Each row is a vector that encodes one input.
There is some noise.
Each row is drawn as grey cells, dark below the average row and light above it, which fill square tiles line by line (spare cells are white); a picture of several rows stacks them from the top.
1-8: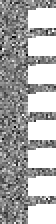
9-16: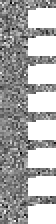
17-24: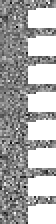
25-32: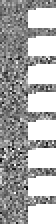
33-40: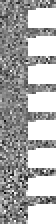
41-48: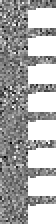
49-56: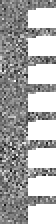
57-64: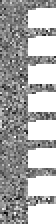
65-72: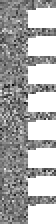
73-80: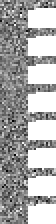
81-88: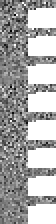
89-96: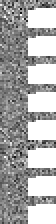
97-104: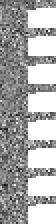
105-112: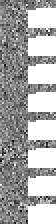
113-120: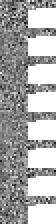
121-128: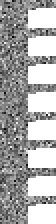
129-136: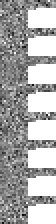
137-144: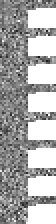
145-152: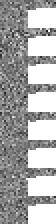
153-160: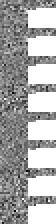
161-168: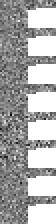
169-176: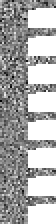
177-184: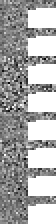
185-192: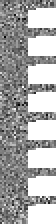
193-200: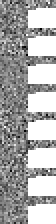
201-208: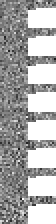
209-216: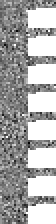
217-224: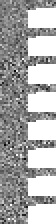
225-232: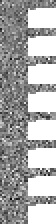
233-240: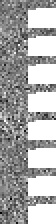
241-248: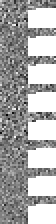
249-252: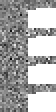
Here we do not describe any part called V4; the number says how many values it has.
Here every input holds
either a point on a 6-point circle and one of 7 labels, or a point on a 7-point line and a value of V4, or a list of up to two points on a 10-point circle.
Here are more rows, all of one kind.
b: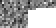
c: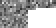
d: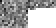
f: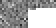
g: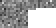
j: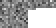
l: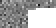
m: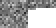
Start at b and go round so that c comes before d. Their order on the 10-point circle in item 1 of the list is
b, l, c, m, j, f, d, g.
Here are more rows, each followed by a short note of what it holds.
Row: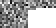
a point on a 7-point line and a value of V4
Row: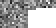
a point on a 7-point line and a value of V4
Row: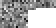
a point on a 6-point circle and one of 7 labels
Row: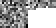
a point on a 7-point line and a value of V4
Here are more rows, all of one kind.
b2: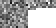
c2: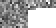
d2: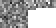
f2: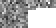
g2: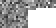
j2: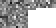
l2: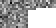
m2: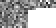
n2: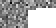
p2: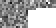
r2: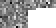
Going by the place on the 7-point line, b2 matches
c2, j2 and n2.
